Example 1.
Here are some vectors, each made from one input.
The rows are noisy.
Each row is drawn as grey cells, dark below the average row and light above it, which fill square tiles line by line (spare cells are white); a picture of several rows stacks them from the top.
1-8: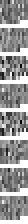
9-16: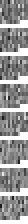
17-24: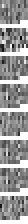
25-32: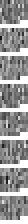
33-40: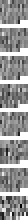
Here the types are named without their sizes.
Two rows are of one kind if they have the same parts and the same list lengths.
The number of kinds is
2.
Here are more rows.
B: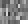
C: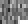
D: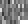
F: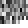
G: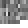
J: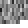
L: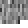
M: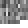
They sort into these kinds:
B, C, D, G, J, L, M
F

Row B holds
three true/false values.
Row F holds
a fixed value.
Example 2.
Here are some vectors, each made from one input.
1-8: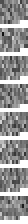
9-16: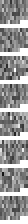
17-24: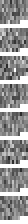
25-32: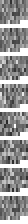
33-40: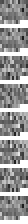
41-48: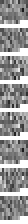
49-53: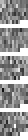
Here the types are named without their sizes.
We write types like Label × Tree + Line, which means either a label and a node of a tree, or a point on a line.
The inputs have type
Label.
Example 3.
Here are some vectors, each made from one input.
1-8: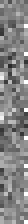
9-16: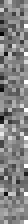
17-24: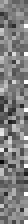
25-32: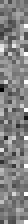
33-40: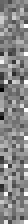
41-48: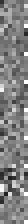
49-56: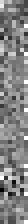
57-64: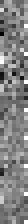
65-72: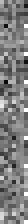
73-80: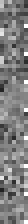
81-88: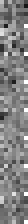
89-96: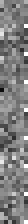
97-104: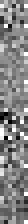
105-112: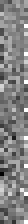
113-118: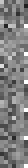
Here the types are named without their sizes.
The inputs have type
Tree.
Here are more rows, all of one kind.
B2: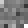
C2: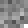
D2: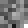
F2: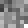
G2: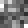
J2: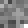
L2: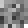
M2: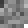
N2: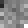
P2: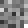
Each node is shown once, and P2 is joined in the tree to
M2.
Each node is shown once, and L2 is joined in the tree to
B2 and F2.
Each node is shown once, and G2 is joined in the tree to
B2.
